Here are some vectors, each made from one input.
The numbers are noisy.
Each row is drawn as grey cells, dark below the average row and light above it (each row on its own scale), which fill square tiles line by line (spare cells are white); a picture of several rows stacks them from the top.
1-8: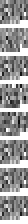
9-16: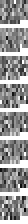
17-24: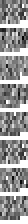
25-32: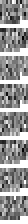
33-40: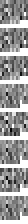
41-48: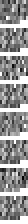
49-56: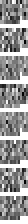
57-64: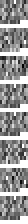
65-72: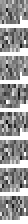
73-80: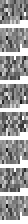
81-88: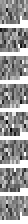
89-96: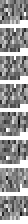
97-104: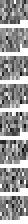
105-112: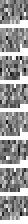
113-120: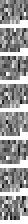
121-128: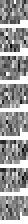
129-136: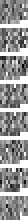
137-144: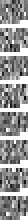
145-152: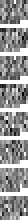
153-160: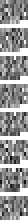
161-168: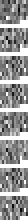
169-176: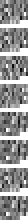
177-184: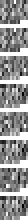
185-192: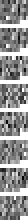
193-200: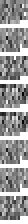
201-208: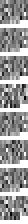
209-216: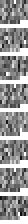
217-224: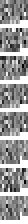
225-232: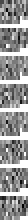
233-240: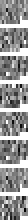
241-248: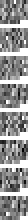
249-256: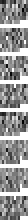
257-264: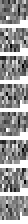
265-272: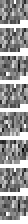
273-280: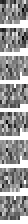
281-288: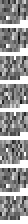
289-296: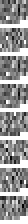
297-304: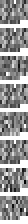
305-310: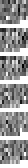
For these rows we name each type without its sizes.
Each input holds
a point on a line.
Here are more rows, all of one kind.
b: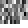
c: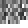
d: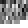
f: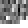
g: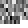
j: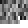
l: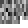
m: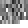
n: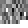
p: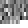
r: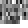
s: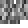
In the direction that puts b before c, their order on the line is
s, b, g, r, l, f, d, j, c, p, m, n.
